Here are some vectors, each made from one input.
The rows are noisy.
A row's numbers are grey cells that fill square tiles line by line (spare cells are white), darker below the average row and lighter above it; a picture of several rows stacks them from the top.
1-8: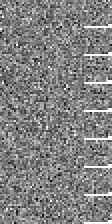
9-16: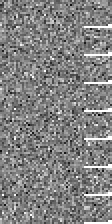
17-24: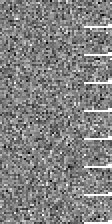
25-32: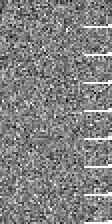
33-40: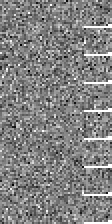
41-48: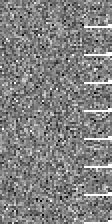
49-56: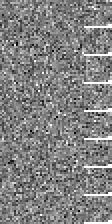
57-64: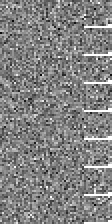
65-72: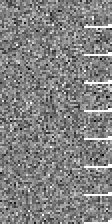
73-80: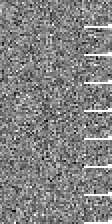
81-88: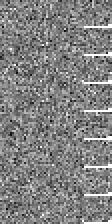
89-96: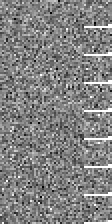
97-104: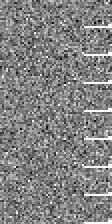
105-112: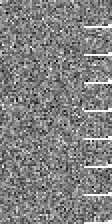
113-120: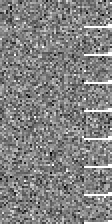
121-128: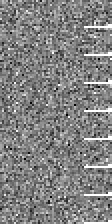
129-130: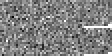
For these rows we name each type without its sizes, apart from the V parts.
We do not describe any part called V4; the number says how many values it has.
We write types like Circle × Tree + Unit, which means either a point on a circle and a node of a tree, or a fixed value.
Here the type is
(Line + V4) × Tree.
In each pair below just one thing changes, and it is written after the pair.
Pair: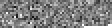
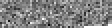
the node of the tree
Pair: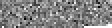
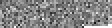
the node of the tree
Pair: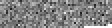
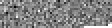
the node of the tree
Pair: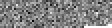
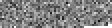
the node of the tree
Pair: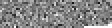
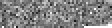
the node of the tree
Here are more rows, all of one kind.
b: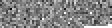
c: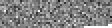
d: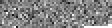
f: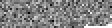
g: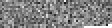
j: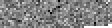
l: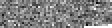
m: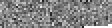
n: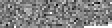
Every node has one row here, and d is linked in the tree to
g.
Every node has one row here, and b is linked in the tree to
c and f.
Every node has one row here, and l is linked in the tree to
n.
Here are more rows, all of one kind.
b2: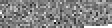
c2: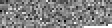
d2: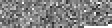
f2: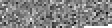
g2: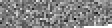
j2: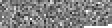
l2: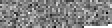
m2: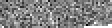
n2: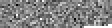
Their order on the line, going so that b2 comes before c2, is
l2, d2, f2, b2, g2, n2, j2, c2, m2.
